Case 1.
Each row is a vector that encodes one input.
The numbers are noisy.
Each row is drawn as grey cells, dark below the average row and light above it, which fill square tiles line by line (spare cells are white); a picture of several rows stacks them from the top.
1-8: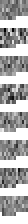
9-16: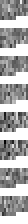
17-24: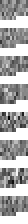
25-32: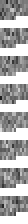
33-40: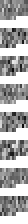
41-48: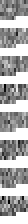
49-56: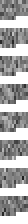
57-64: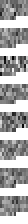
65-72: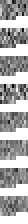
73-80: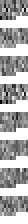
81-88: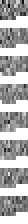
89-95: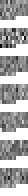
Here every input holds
either a point on a 10-point line and three true/false values, or a node of a 7-node tree.
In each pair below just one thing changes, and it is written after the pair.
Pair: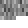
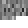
the place on the 10-point line
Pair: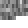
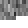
the place on the 10-point line
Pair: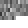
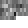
the place on the 10-point line
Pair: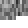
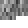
the place on the 10-point line
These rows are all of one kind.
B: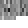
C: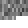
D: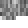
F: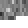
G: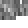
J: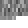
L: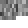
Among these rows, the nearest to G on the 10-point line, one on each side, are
C and F.
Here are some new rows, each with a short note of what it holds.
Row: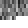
a node of a 7-node tree
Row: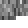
a point on a 10-point line and three true/false values
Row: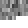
a point on a 10-point line and three true/false values
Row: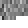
a point on a 10-point line and three true/false values
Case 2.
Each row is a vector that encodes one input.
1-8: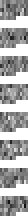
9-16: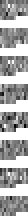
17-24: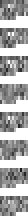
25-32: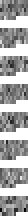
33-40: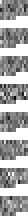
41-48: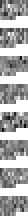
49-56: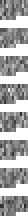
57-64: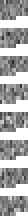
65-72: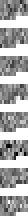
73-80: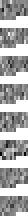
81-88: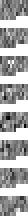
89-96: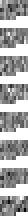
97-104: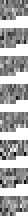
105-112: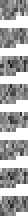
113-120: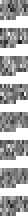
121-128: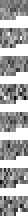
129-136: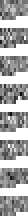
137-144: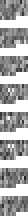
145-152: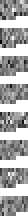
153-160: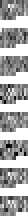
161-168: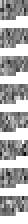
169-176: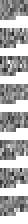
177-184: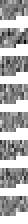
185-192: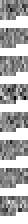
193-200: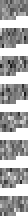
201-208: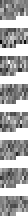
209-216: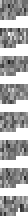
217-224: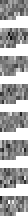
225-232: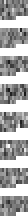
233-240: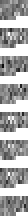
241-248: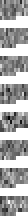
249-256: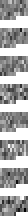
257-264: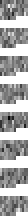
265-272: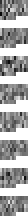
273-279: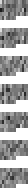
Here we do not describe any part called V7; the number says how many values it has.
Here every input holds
a point on an 8-point circle, together with either five true/false values, or a value of V7.
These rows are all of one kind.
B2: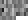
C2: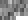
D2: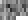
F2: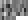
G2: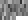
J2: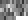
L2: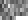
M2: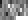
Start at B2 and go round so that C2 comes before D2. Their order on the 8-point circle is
B2, L2, M2, J2, C2, G2, D2, F2.
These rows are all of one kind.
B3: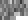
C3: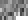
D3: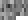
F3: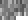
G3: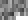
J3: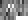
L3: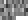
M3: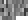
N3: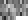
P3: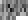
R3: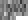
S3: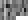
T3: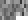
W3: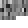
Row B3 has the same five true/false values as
J3, R3 and S3.
